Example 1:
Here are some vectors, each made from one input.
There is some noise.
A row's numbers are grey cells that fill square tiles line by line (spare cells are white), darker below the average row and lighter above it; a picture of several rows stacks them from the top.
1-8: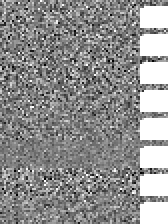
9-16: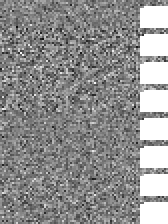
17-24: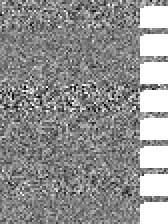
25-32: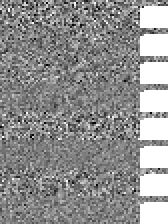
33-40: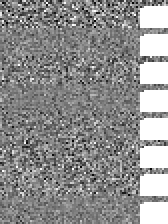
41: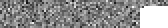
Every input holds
a node of a 7-node tree.
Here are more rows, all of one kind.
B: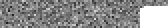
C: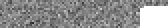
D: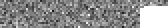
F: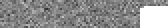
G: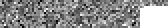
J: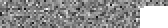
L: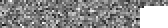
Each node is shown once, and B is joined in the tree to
D and L.
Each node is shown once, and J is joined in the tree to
C.
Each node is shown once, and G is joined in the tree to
F and L.
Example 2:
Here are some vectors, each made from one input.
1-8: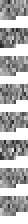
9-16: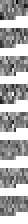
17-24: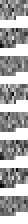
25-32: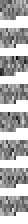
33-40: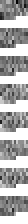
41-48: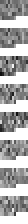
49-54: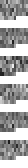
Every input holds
a point on an 8-point line.
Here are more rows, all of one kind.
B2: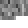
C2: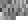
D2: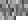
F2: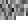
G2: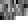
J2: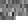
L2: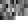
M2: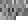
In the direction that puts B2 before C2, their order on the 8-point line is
G2, L2, J2, B2, C2, M2, D2, F2.
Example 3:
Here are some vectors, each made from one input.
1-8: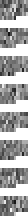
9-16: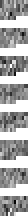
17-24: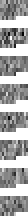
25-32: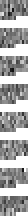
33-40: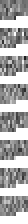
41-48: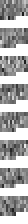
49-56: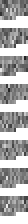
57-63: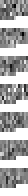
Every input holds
one of 12 labels.
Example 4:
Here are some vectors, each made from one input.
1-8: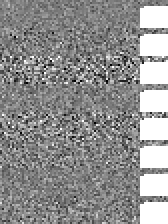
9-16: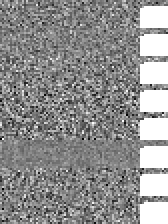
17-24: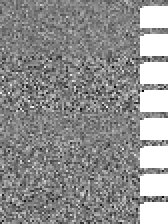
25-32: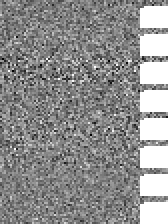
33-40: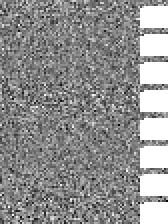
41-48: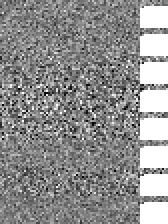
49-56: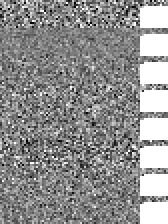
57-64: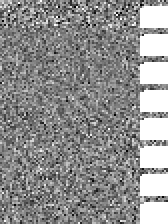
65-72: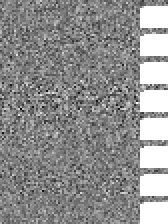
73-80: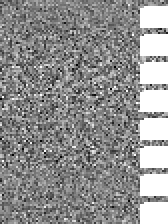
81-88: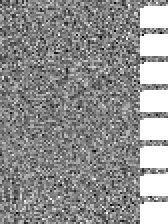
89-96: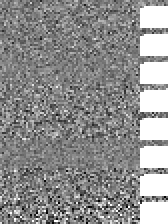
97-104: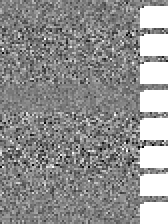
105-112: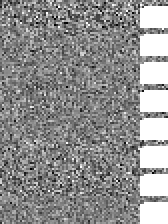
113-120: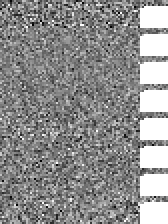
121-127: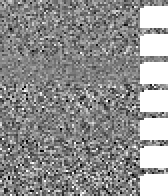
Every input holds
a point on a 13-point circle.
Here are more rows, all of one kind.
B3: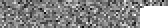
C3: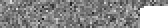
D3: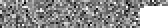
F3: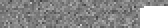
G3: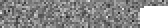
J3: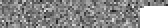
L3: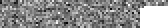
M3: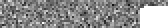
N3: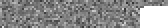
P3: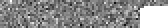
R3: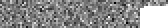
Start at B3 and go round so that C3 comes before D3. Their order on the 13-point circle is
B3, G3, M3, P3, C3, N3, D3, R3, F3, L3, J3.
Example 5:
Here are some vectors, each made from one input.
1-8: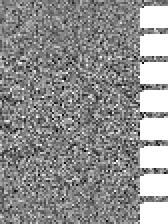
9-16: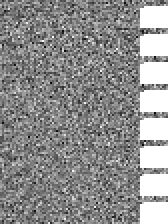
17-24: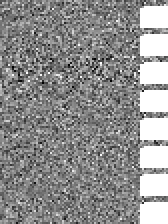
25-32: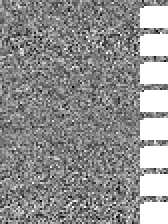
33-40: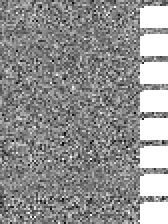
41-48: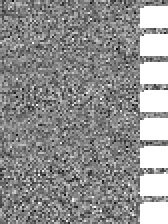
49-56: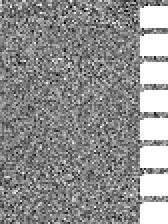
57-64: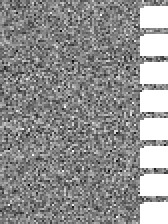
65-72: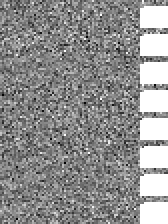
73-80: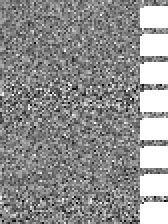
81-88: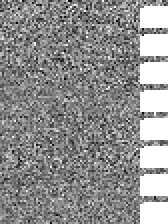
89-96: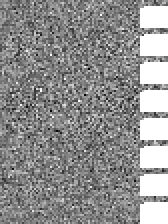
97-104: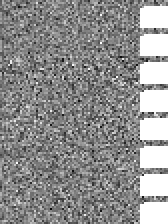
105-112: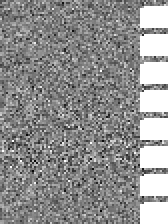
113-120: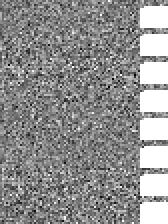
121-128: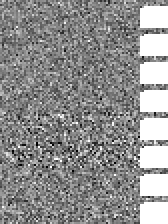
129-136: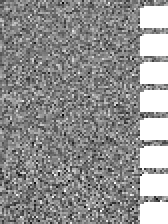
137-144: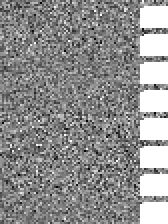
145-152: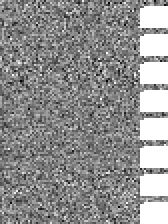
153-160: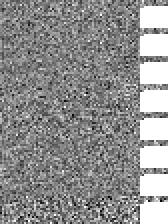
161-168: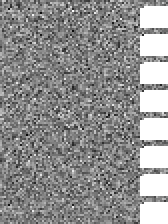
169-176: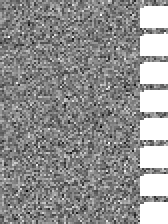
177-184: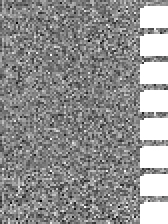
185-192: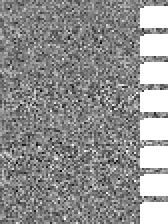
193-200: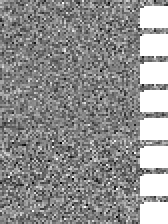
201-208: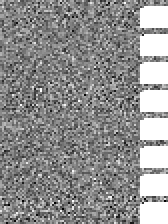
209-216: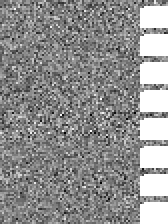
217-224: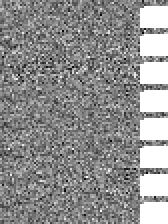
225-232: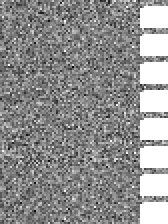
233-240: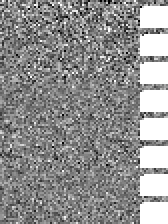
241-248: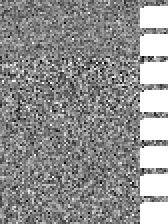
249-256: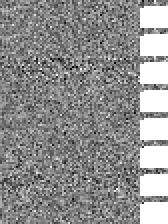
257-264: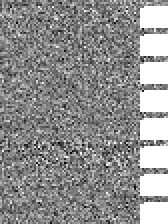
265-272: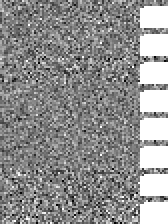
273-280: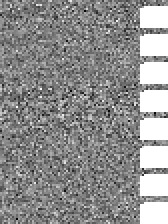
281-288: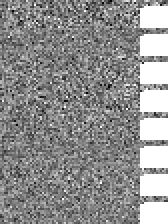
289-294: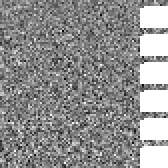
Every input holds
four true/false values.
